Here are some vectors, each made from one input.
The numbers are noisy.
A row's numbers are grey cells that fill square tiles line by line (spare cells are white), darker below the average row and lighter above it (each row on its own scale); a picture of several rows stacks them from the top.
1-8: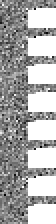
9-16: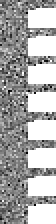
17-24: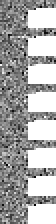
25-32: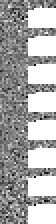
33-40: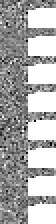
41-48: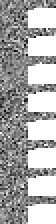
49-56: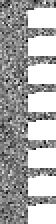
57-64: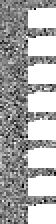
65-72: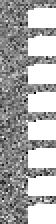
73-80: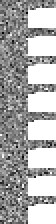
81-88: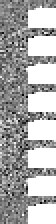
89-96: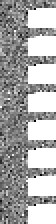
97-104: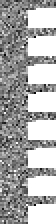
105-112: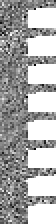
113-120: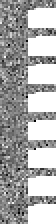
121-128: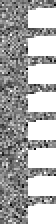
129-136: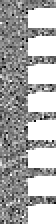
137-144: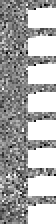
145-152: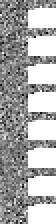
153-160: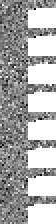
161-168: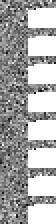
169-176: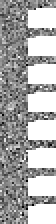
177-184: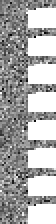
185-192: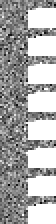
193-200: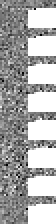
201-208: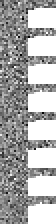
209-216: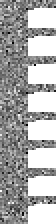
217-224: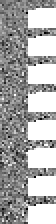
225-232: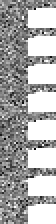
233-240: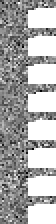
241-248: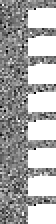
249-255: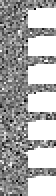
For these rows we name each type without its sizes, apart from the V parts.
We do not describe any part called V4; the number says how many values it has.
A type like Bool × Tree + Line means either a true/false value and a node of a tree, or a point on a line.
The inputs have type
(Bool × Line + List(V4)) × Label.
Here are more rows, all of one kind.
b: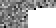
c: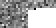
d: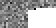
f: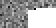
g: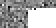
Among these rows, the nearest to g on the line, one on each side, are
d and f.
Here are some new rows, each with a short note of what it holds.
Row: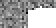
a label, together with a list of two items
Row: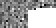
a label, a point on a line and a true/false value
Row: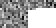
a label, together with a list of two items
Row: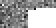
a label, a point on a line and a true/false value
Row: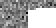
a label, together with a list of two items
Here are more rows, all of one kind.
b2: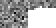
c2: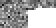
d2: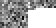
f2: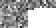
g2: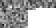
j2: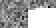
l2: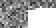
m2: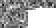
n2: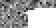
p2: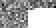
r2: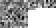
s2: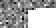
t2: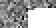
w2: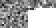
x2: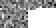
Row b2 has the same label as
d2, j2, r2 and t2.
